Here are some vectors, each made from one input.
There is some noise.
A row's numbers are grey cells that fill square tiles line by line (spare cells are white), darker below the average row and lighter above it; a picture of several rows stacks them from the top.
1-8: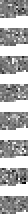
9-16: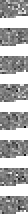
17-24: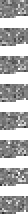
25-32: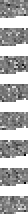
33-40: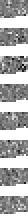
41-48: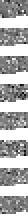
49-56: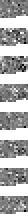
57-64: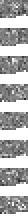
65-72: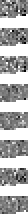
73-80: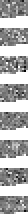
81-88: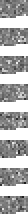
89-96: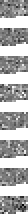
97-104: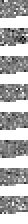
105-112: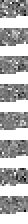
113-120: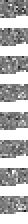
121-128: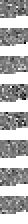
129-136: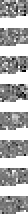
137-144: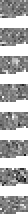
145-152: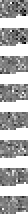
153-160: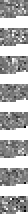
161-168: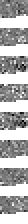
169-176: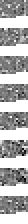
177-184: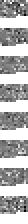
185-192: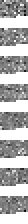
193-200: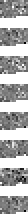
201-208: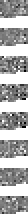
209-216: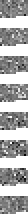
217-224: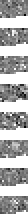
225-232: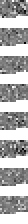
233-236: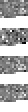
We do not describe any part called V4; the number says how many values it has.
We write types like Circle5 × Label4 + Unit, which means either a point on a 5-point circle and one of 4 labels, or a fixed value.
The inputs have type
Bool × (Circle8 + List2(V4) × Tree9).
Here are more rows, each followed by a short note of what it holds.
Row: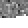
a node of a 9-node tree and a true/false value, together with a list of two items
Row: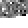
a point on an 8-point circle and a true/false value
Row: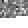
a node of a 9-node tree and a true/false value, together with a list of two items
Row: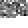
a point on an 8-point circle and a true/false value
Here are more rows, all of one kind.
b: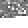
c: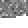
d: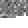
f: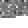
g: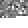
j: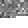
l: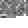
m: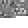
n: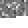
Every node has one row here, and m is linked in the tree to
j and l.
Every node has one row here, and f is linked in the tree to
c.
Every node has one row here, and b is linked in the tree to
g and n.
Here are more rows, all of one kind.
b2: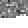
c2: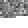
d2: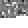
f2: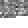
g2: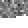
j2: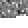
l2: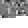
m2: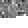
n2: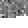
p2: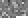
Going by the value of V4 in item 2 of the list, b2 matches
c2, g2 and n2.
